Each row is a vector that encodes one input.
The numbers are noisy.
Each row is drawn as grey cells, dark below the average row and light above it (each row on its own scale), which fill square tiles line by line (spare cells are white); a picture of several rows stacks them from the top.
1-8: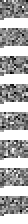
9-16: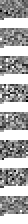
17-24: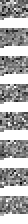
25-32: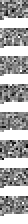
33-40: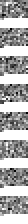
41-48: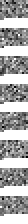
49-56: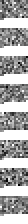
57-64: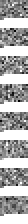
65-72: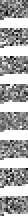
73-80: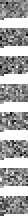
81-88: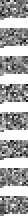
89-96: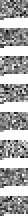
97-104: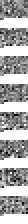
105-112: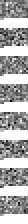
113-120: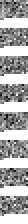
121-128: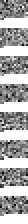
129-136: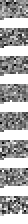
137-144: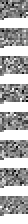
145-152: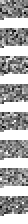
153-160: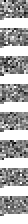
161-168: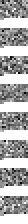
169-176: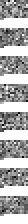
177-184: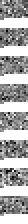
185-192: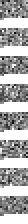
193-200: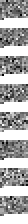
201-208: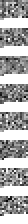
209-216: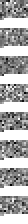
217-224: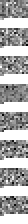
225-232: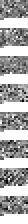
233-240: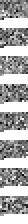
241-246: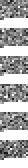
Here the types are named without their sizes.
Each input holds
either a node of a tree, or a list of points on a circle.
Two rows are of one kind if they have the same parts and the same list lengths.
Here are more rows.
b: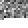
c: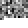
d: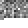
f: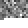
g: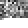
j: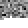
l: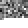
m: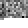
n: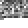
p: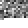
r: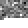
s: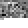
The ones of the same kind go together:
b, d, n, p
c, l
f, g, j, r
m, s

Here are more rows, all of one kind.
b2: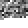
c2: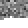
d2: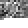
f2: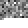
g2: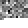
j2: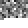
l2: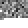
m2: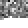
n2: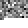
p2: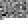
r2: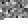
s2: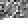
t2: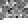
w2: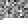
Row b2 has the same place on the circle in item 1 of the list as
d2, g2, n2 and t2.
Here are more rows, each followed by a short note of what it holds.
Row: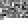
a list of one item
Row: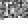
a list of one item
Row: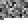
a node of a tree
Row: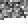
a node of a tree
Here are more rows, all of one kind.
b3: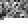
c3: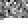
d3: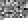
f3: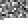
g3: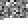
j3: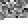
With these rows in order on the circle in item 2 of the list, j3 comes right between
c3 and d3.
